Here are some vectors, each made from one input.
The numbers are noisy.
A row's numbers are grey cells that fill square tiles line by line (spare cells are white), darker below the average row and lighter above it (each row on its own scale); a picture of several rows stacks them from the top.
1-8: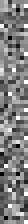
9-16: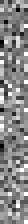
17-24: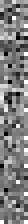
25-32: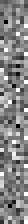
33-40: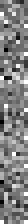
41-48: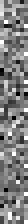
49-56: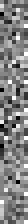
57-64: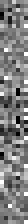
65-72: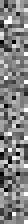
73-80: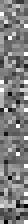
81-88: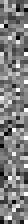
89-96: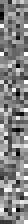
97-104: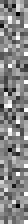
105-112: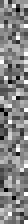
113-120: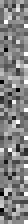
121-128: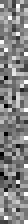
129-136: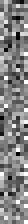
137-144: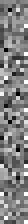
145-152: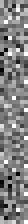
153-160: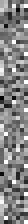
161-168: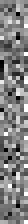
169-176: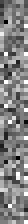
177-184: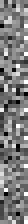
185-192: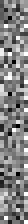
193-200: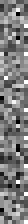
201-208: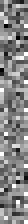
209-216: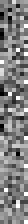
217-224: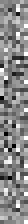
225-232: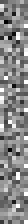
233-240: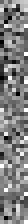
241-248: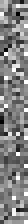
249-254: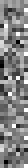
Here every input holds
a node of each of two 13-node trees and five true/false values.
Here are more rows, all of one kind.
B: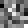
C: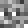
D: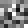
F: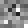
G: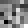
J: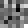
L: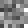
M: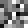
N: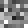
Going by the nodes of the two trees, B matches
C and D.
